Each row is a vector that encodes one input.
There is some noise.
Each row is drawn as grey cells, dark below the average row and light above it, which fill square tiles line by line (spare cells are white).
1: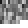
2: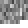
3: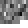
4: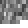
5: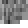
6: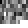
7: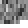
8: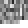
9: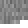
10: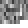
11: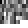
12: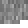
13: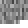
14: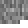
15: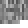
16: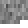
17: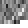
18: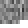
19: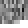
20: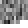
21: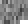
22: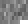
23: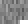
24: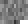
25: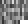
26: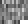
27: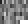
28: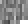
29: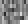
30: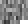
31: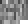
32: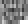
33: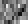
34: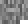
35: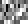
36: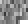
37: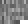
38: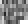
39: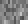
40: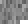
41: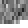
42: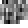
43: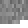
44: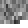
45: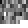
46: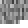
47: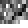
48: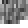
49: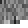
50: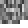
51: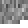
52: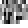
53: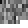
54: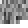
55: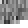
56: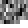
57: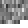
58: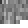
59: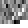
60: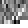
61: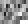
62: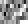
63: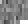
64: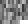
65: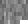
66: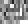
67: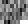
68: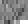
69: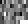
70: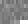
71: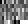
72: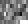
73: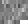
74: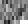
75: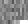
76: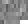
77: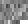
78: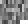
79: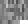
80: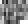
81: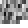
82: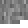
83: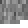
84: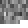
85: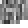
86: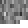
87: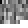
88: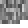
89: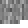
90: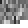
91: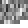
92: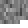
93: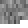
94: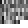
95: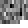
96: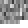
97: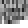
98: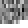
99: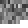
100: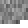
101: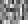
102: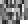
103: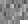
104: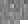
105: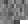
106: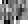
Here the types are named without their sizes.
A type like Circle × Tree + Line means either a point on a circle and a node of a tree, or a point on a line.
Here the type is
Bool × Tree × Tree.
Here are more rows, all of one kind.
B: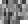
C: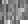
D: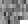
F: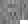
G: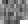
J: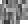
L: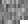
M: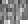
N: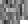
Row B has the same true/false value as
D and G.
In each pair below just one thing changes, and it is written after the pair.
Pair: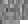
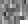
the true/false value
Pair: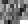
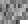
the true/false value
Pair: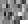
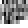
the node of one of the two trees
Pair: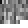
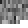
the true/false value
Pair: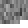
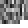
the node of one of the two trees
